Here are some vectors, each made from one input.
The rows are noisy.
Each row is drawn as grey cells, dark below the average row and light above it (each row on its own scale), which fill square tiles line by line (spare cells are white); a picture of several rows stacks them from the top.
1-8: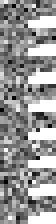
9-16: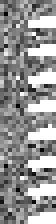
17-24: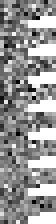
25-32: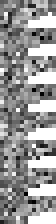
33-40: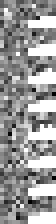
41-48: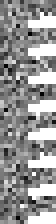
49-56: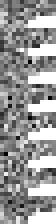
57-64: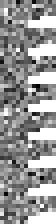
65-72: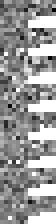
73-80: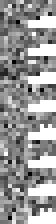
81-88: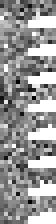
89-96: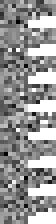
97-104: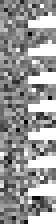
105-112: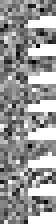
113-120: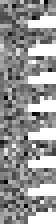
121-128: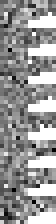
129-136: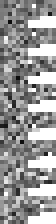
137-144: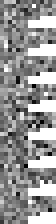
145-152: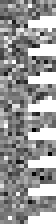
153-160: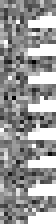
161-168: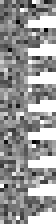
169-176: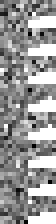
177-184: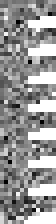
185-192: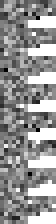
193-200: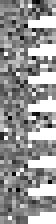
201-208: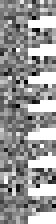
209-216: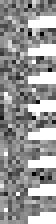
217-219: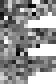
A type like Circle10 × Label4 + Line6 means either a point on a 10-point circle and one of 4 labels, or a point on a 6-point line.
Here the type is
Label7 × (Label7 × Label7 + Label11).
